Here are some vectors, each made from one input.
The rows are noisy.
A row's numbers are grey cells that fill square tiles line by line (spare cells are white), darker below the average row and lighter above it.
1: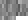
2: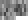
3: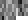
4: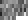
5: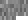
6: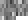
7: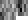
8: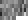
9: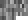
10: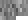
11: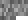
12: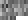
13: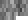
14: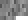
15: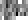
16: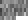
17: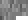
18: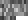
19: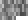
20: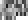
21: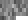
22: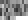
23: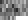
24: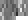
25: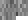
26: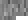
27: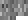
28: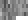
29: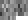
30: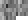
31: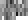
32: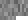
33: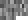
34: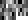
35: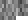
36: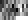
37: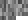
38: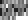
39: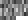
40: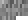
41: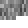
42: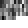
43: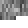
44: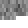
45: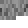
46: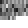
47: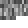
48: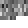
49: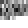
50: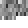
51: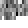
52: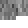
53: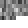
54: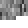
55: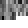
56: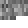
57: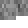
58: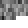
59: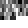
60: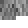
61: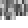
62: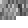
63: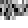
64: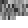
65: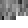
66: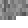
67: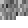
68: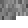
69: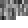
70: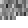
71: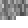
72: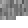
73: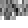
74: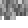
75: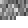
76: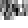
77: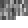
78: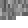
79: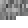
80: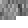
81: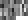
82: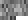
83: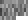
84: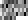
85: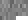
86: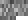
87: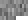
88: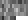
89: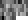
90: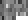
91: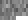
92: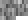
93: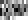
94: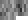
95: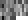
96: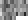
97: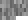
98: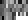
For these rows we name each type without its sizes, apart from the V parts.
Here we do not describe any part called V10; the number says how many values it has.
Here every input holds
either a point on a line, or a node of a tree, or a value of V10.
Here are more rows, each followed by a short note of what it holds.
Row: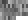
a point on a line
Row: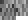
a value of V10
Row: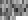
a value of V10
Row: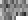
a point on a line
